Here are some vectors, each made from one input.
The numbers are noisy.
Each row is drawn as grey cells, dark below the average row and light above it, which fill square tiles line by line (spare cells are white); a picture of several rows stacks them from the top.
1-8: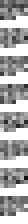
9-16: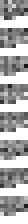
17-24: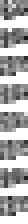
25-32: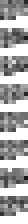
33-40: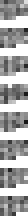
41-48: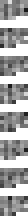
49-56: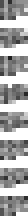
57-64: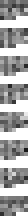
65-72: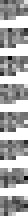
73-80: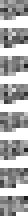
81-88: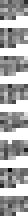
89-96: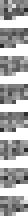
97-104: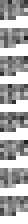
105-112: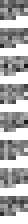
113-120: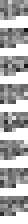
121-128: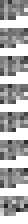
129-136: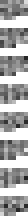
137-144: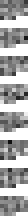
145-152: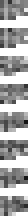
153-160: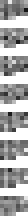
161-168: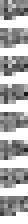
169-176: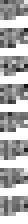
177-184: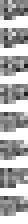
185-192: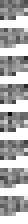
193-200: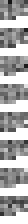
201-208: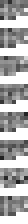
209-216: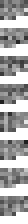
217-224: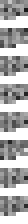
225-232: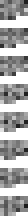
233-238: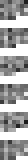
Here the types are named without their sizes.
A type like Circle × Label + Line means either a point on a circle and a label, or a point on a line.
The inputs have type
Bool × (Tree + Unit).
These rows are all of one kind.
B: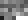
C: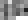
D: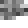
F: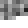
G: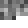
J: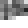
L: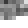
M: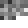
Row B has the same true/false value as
G and M.
